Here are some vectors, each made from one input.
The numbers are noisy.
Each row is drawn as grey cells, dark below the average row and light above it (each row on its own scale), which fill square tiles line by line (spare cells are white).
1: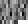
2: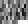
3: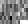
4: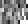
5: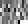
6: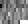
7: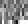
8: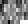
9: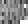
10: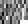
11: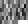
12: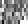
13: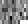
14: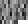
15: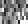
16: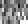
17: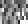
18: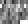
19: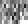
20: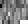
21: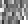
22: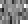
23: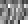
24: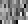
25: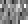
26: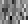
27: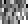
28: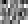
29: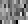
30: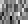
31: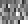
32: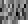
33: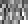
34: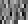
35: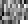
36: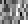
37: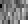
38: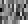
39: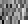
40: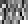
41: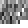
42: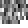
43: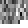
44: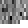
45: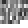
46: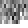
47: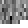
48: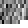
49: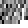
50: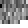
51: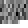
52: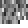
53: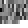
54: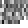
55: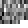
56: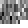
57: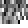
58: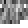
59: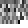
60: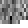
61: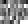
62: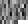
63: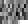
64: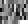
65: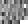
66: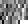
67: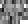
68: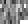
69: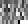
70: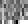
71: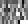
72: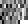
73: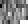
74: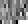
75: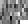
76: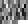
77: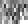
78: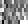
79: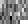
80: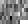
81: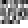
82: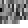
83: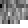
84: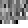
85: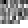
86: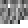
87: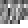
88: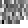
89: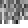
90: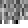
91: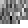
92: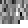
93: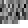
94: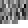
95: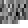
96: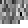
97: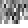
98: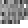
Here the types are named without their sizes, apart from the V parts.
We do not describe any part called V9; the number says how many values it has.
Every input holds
either a point on a line, or a true/false value and a value of V9.
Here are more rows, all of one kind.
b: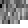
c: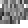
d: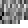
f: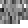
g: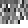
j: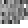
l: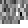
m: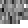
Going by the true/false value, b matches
g and l.
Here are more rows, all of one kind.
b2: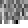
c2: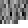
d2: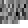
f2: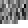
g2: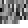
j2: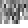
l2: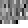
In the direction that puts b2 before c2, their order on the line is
j2, b2, l2, c2, f2, d2, g2.
